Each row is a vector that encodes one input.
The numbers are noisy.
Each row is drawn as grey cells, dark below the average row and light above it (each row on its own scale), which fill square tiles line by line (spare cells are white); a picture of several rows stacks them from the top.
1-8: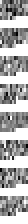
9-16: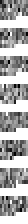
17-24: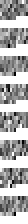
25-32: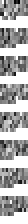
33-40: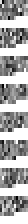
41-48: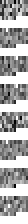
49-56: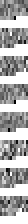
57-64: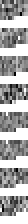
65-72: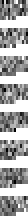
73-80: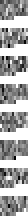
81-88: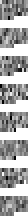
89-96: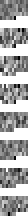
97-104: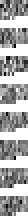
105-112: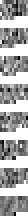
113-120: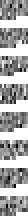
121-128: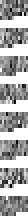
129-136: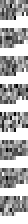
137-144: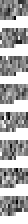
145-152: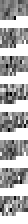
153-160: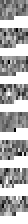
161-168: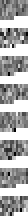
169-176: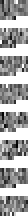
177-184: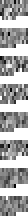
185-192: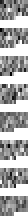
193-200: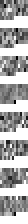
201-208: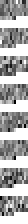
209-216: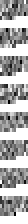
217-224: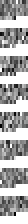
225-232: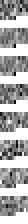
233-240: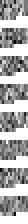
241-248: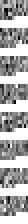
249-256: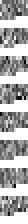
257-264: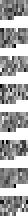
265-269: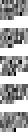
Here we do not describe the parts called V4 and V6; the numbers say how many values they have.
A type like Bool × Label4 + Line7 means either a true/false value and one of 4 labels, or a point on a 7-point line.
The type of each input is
Bool × Bool × Bool × Bool + Circle10 × (Circle10 + V4) + V6.
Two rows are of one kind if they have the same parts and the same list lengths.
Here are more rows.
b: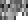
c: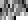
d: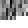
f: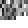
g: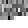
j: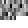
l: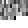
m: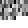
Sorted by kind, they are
b
c, l, m
d, f
g, j

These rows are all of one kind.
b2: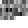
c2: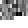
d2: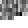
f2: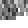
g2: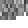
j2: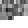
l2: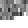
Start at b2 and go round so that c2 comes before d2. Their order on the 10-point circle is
b2, f2, g2, c2, d2, l2, j2.
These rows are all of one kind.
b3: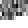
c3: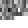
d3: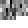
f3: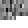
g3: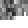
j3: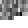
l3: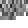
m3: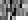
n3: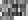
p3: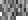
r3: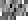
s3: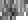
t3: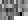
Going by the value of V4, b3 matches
j3, l3 and t3.
